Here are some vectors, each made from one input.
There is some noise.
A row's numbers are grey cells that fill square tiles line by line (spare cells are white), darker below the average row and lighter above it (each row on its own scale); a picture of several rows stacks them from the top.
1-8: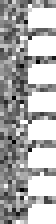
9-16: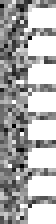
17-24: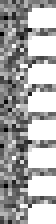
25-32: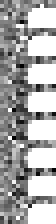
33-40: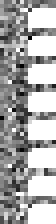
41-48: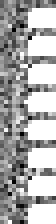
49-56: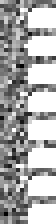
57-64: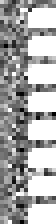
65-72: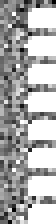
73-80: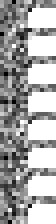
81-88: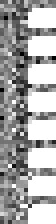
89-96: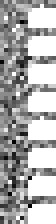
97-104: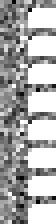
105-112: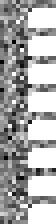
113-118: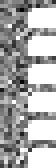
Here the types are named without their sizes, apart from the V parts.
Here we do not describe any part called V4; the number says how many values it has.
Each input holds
a true/false value and a value of V4, together with either a fixed value, or a node of a tree.
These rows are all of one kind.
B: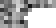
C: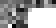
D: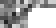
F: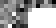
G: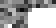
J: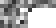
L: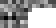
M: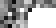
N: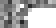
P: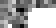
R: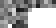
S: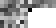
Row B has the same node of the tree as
G and S.
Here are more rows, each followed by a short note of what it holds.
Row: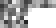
a true/false value and a value of V4
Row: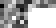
a true/false value and a value of V4
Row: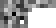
a true/false value and a value of V4
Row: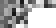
a true/false value and a value of V4
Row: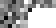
a node of a tree, a true/false value and a value of V4
